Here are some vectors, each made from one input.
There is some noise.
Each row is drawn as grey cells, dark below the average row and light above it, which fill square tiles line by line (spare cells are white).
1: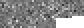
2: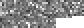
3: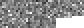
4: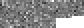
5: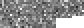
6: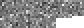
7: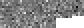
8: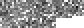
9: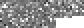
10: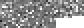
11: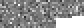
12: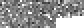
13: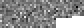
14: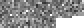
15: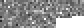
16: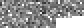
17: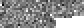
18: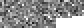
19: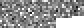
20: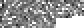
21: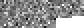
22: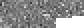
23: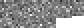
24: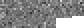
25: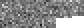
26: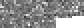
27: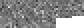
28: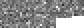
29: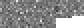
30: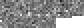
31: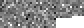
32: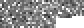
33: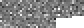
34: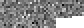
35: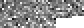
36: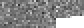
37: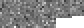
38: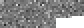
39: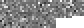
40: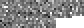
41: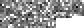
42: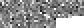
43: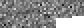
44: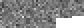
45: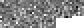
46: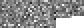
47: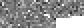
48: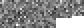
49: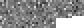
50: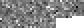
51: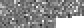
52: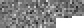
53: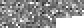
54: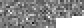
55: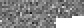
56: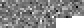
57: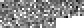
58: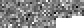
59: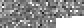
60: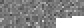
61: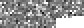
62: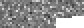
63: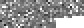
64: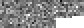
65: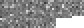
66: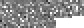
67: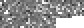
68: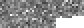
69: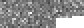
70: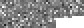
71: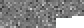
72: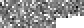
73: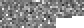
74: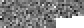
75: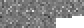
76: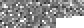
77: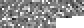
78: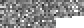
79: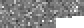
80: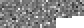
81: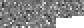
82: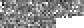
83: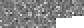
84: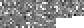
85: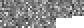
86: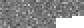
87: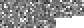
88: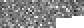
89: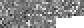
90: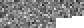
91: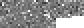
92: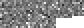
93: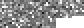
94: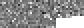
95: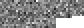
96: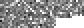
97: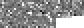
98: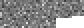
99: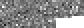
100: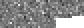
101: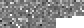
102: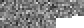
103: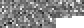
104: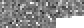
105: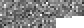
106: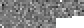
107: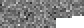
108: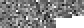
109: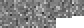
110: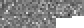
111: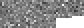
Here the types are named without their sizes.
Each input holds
a label, together with either a label, or three true/false values.
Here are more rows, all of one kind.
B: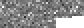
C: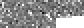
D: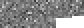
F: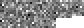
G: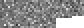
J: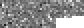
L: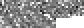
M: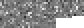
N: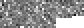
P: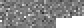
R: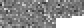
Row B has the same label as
C, J and R.
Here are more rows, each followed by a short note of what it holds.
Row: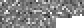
a label and three true/false values
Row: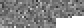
two labels
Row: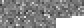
a label and three true/false values
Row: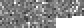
a label and three true/false values
